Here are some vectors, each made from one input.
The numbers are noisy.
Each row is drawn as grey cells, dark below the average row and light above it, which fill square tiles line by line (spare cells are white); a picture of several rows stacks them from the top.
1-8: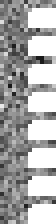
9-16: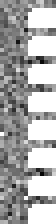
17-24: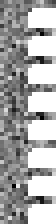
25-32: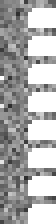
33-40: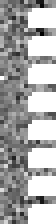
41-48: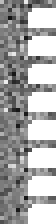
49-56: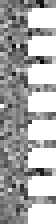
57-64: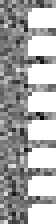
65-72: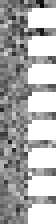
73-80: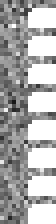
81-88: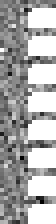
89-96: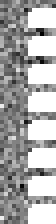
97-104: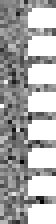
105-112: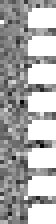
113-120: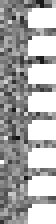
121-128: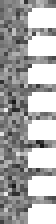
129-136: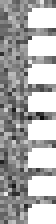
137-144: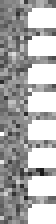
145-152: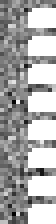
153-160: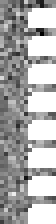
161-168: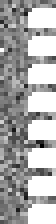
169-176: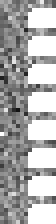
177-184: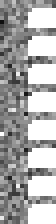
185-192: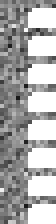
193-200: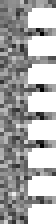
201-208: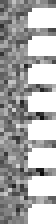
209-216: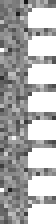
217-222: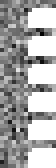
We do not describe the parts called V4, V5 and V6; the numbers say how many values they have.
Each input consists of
either a point on an 8-point line and a value of V6, or a node of an 8-node tree, a true/false value, a value of V4 and a value of V5.
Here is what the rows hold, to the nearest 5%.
About 35% of them hold a point on an 8-point line and a value of V6. The rest hold a node of an 8-node tree, a true/false value, a value of V4 and a value of V5.
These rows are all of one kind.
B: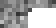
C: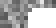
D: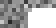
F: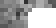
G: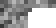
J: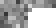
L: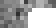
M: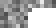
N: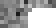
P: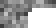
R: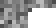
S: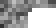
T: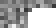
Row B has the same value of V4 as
J and N.
